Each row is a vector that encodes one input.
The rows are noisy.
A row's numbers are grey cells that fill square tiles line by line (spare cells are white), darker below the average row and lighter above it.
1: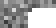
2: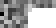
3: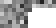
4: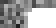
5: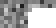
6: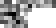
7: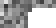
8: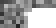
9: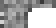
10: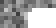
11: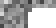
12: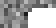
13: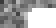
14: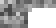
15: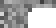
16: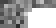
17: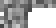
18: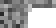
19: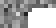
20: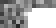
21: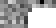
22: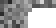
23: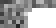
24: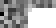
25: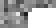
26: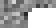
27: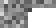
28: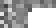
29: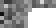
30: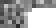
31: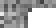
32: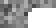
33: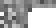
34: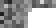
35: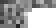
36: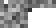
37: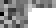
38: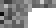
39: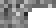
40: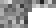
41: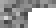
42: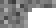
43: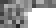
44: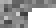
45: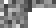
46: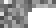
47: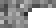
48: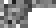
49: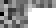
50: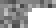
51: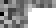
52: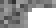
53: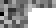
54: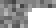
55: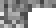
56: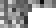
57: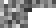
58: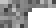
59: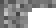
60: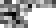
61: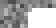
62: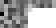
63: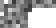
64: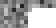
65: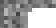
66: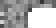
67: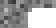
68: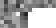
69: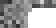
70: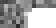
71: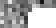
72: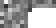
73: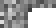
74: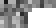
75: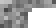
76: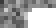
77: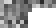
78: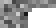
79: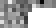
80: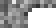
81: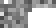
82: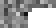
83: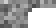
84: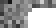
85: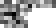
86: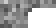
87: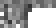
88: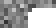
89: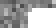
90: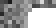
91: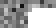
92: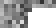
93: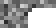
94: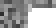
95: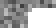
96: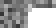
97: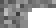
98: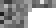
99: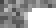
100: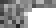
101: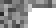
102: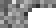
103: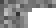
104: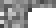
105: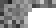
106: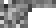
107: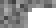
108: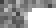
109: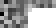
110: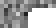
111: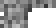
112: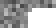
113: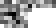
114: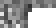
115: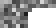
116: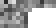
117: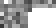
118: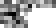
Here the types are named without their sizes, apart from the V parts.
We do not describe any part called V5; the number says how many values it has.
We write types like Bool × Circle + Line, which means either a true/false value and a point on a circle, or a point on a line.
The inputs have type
List(Bool × V5).
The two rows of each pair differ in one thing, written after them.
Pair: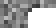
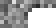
the true/false value in item 2 of the list
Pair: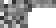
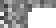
the true/false value in item 2 of the list
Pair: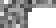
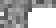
the true/false value in item 2 of the list
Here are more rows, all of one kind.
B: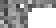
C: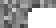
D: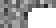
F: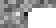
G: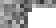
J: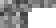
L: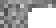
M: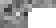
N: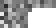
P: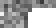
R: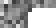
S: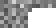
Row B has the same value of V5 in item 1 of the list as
L, N and S.
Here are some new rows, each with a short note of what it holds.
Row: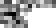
the empty list
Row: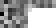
a list of one item
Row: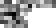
the empty list
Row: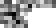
the empty list
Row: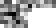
the empty list
